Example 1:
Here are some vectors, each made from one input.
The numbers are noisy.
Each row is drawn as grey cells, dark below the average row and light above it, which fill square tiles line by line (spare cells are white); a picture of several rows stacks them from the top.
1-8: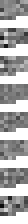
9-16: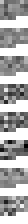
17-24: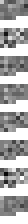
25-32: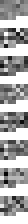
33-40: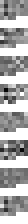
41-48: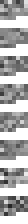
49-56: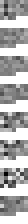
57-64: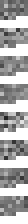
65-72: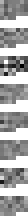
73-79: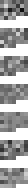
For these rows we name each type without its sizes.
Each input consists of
either a point on a line, or three true/false values.
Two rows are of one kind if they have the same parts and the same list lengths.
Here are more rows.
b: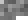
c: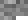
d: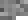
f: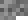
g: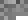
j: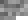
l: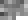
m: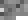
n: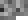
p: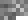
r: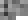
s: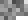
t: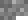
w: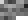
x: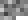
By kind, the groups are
b, c, d, f, g, r, s, w, x
j, l, m, n, p, t

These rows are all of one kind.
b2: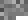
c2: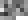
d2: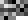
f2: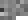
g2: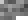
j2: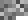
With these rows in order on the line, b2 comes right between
c2 and f2.
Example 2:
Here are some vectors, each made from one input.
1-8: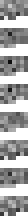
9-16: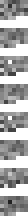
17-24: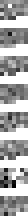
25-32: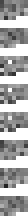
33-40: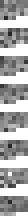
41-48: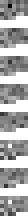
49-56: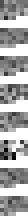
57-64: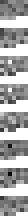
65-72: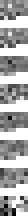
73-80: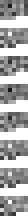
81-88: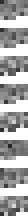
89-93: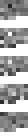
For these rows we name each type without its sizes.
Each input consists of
a list of points on a line.
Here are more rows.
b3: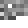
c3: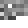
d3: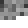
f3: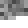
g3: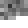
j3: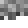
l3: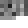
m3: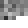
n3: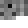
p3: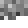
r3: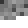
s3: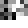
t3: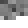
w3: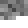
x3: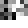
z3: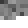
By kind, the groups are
b3, c3, j3, p3
d3, f3, g3, l3, m3, n3, r3, t3, w3, z3
s3, x3

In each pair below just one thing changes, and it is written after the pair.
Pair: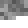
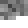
the place on the line in item 2 of the list
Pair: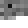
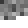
the place on the line in item 1 of the list
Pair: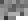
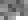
the place on the line in item 1 of the list
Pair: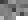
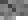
the place on the line in item 1 of the list
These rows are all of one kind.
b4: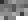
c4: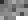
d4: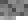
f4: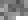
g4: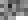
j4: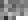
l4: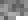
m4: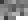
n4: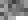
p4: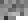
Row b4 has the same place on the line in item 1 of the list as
c4, m4 and p4.
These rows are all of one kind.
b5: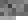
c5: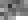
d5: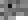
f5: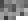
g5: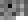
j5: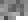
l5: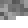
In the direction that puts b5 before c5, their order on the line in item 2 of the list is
b5, g5, f5, d5, c5, j5, l5.
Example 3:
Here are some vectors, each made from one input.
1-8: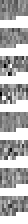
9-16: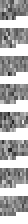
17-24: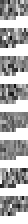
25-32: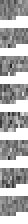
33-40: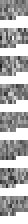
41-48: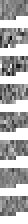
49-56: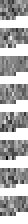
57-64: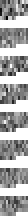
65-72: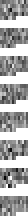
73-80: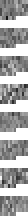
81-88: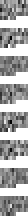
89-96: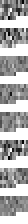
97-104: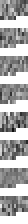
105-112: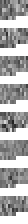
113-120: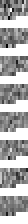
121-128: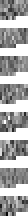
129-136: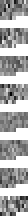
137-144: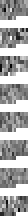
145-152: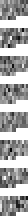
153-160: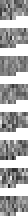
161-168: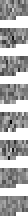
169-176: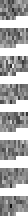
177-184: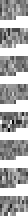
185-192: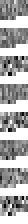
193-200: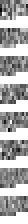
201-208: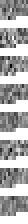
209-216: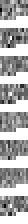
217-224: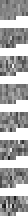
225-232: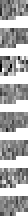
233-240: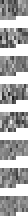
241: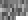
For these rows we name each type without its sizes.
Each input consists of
either a label, or a node of a tree.
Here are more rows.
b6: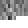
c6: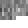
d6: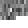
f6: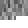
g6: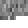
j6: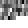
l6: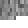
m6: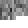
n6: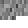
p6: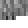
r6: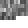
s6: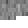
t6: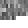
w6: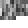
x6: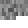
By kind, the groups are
b6, c6, f6, g6, l6, m6, n6, s6, w6, x6
d6, j6, p6, r6, t6

